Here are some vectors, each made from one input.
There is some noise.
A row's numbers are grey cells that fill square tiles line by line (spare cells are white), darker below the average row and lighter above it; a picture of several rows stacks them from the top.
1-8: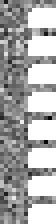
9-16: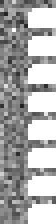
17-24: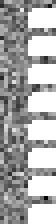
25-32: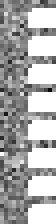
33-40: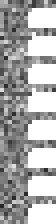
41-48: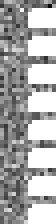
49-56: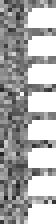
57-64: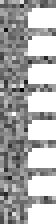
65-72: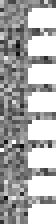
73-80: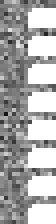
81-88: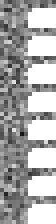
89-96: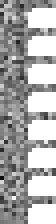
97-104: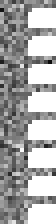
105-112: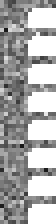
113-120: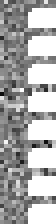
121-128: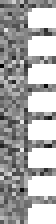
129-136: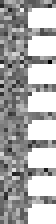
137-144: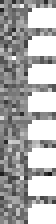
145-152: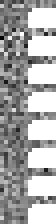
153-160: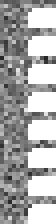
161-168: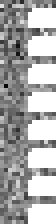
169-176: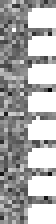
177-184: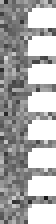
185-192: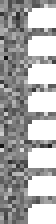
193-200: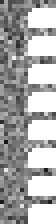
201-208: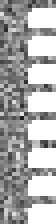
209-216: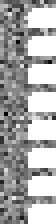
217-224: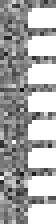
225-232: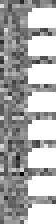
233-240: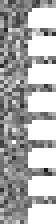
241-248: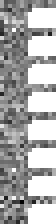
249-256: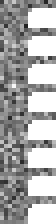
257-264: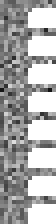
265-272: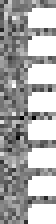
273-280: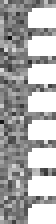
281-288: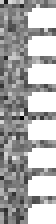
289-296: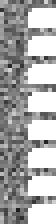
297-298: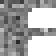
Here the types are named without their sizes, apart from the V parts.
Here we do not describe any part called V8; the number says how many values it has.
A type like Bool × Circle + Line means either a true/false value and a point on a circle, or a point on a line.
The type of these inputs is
(Circle + Label) × (Line + V8).
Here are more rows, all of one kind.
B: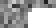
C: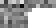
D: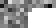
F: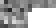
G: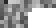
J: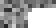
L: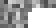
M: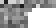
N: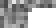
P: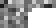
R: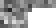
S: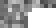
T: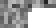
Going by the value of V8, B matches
L and T.
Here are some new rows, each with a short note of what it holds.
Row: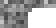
a label and a point on a line
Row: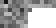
a point on a circle and a point on a line
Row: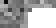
a point on a circle and a point on a line
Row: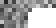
a point on a circle and a point on a line
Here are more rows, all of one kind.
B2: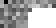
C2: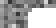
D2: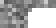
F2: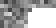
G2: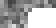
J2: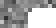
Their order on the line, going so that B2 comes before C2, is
F2, B2, G2, J2, C2, D2.
